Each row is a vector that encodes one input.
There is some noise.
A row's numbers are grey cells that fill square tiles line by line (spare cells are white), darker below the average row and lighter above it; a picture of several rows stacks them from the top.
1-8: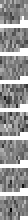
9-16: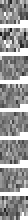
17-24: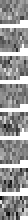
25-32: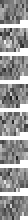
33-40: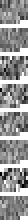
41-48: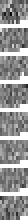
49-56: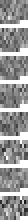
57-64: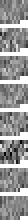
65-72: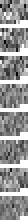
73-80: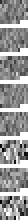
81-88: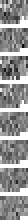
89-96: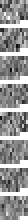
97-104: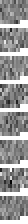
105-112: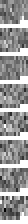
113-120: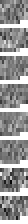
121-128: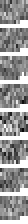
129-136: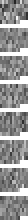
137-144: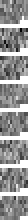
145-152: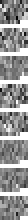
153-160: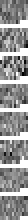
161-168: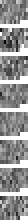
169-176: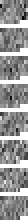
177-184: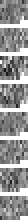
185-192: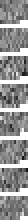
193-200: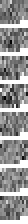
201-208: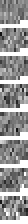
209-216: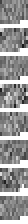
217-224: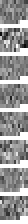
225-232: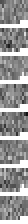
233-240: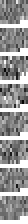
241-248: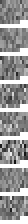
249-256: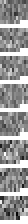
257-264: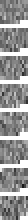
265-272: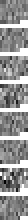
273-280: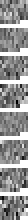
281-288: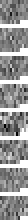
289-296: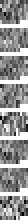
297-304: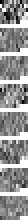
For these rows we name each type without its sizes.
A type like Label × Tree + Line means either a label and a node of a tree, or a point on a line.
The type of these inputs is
Bool × Bool × Bool × Bool + Circle × (Circle + Line).
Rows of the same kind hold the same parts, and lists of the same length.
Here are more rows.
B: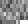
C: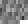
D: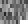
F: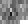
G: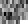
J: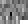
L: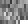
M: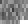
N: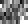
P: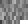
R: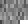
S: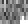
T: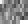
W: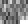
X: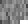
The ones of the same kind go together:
B, L, P, R, X
C, D, F, M, T, W
G, J, N, S

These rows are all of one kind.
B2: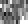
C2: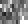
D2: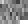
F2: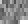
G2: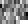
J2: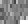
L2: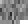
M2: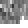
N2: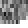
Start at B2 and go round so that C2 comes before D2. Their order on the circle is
B2, M2, C2, G2, D2, L2, N2, J2, F2.
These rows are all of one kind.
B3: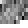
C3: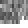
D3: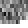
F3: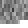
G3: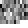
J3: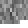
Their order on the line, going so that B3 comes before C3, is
J3, B3, G3, D3, C3, F3.
